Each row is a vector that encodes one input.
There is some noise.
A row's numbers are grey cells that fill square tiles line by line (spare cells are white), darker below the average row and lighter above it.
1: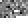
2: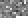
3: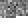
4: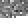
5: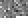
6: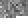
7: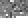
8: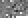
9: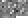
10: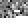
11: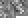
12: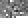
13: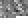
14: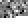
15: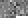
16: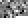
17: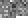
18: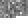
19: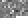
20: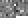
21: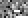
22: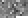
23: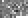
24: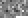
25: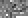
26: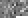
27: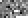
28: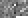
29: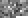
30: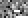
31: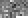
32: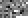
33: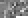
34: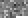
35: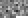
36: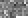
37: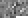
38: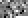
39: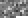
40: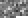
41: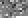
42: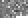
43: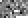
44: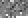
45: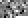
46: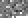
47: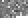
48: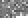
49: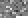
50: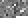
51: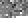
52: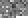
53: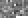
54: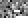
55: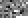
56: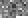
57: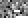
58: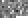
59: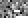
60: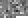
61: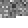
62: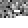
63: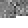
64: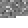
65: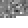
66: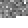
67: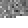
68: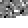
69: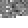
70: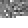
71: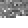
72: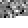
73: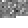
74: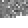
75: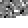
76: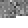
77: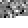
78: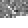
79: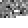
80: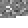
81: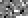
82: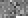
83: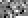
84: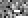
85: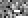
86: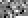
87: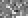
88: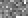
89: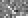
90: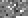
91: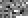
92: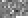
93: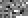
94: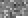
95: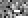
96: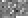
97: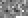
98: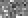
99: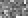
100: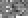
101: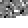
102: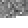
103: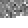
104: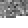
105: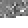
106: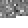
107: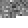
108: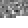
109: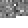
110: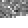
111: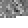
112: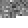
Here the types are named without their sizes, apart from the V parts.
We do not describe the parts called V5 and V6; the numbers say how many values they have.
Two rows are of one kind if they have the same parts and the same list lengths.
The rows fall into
2 kinds.
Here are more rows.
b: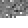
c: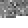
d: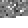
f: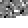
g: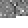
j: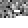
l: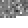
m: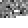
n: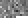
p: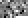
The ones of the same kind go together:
b, c, d, g, l, n
f, j, m, p

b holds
a point on a line, three true/false values and a value of V6.
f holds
a value of V5.
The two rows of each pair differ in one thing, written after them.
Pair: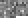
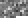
the value of V6
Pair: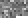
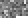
the place on the line
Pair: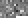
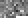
the place on the line
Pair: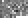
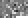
the place on the line
